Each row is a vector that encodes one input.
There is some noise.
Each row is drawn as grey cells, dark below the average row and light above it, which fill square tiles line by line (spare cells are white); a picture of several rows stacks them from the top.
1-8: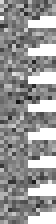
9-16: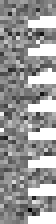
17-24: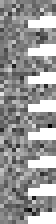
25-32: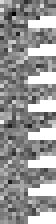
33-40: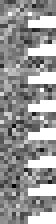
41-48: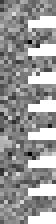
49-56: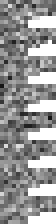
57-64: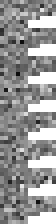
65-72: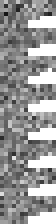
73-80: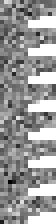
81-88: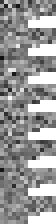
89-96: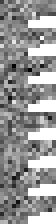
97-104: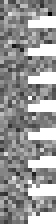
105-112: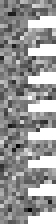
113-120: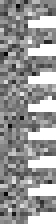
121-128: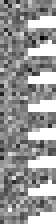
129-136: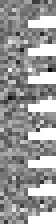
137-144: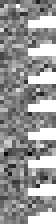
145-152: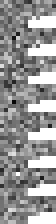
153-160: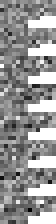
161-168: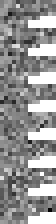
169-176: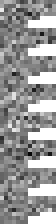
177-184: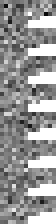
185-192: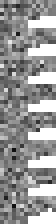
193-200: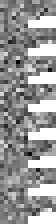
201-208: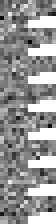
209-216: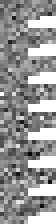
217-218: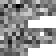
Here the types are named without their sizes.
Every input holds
a point on each of six lines and four true/false values.
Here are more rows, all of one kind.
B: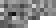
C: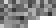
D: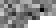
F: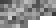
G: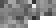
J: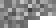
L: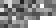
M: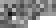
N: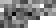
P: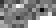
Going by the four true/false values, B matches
D, J and N.
